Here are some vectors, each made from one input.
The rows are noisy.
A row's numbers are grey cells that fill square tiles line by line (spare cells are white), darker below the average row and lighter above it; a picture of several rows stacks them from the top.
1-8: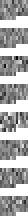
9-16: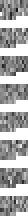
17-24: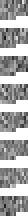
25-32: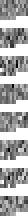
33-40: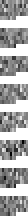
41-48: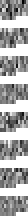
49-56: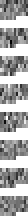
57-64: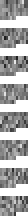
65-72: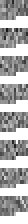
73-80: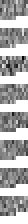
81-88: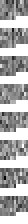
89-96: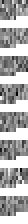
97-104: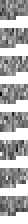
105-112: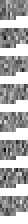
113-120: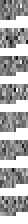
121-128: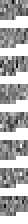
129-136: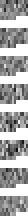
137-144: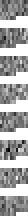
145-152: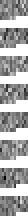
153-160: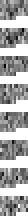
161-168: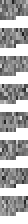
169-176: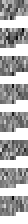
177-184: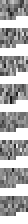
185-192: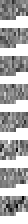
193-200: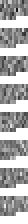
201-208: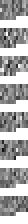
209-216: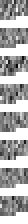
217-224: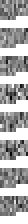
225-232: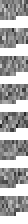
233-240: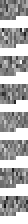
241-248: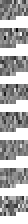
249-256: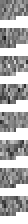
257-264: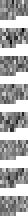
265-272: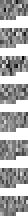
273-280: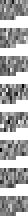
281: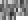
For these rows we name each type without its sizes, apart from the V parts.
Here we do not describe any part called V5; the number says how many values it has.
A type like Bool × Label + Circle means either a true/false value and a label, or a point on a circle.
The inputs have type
Bool × Circle × List(V5) + Tree.
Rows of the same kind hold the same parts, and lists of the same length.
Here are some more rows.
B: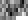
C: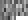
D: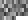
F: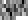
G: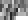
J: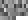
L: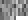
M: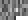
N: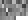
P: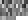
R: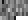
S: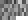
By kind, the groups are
B, F, G
C, J, R
D, N, P
L, M, S

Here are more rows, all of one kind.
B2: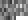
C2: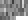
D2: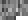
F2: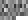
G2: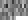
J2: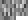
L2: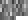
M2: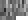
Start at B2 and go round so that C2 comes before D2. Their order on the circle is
B2, J2, G2, C2, L2, D2, F2, M2.
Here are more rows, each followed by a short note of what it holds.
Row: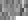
a point on a circle and a true/false value, together with a list of two items
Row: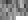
a point on a circle and a true/false value, together with the empty list
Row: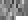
a point on a circle and a true/false value, together with the empty list
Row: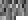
a point on a circle and a true/false value, together with the empty list
